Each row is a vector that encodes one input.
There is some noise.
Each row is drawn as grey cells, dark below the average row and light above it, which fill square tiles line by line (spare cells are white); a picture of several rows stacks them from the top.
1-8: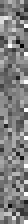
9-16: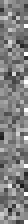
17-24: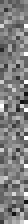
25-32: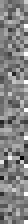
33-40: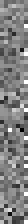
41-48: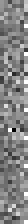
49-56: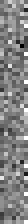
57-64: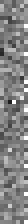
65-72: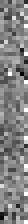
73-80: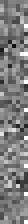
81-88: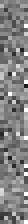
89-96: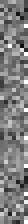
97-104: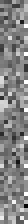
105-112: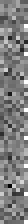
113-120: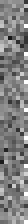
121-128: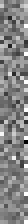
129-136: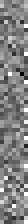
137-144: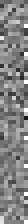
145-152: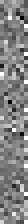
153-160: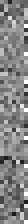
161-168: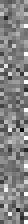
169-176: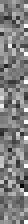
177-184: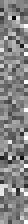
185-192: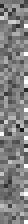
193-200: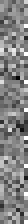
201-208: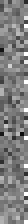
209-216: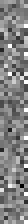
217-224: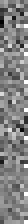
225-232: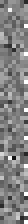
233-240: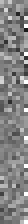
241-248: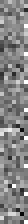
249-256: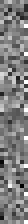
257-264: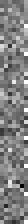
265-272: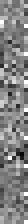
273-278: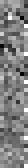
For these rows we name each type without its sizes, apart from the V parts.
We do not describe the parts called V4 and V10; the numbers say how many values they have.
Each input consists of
a point on a line and four true/false values, together with either a node of a tree, or a value of V4 and a value of V10.
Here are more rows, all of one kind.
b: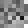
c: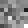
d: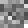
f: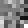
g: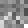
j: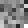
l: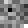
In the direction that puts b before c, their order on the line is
g, f, j, b, c, d, l.
